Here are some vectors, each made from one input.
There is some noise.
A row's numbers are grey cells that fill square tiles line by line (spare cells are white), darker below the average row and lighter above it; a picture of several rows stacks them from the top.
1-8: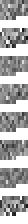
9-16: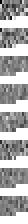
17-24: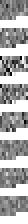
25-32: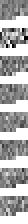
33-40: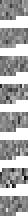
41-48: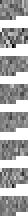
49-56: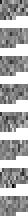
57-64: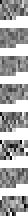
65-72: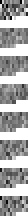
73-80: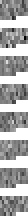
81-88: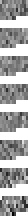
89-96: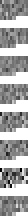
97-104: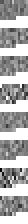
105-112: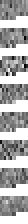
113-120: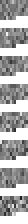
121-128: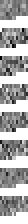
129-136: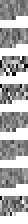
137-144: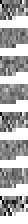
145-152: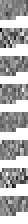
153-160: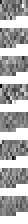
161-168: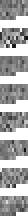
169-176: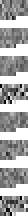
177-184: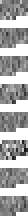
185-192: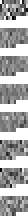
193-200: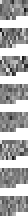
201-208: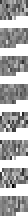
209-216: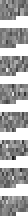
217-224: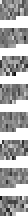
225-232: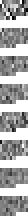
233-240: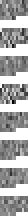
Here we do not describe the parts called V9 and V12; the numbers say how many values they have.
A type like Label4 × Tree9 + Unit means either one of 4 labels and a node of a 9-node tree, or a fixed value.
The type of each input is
(Label8 + Line10) × V9 × V12.
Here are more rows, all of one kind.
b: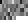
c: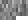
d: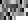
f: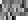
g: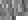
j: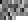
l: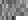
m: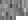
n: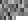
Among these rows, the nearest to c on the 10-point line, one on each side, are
j and m.
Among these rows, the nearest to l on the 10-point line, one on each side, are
f and m.
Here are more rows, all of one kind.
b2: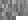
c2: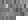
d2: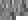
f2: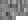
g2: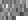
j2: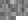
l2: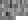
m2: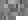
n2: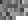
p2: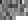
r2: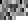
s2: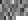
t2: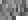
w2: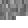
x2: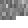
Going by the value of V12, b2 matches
f2, l2, m2 and r2.
